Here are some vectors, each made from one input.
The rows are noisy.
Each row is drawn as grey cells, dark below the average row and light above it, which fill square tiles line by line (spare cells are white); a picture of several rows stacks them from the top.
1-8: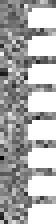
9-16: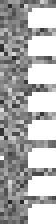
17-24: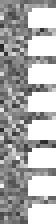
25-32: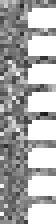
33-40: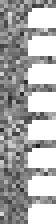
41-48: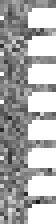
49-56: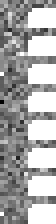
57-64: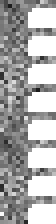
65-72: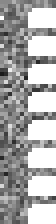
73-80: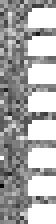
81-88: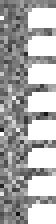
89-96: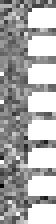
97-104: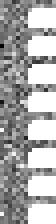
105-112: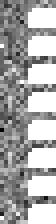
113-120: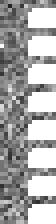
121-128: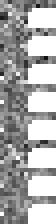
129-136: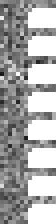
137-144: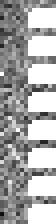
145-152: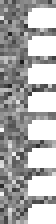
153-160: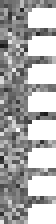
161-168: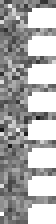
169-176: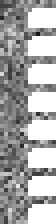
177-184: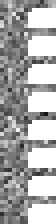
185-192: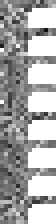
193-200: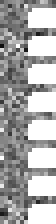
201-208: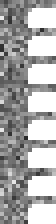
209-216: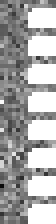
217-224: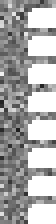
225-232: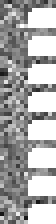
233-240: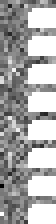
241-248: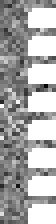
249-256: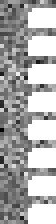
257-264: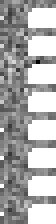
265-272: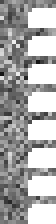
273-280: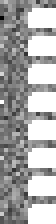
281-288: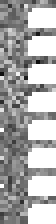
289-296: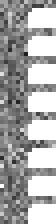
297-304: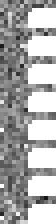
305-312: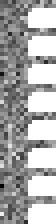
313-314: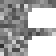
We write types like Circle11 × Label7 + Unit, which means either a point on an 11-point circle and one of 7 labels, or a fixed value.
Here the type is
(Circle8 + Unit) × Line10 + Line11.
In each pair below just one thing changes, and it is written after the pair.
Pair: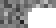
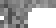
the place on the 10-point line
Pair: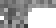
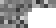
the place on the 10-point line
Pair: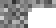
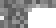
the place on the 8-point circle
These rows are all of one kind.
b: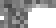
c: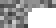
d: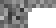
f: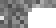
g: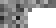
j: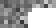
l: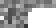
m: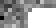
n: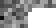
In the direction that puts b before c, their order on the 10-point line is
g, j, m, n, f, b, c, l, d.
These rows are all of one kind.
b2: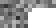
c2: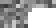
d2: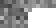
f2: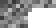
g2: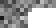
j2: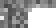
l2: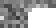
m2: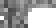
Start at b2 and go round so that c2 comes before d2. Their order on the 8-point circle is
b2, c2, f2, g2, m2, j2, l2, d2.
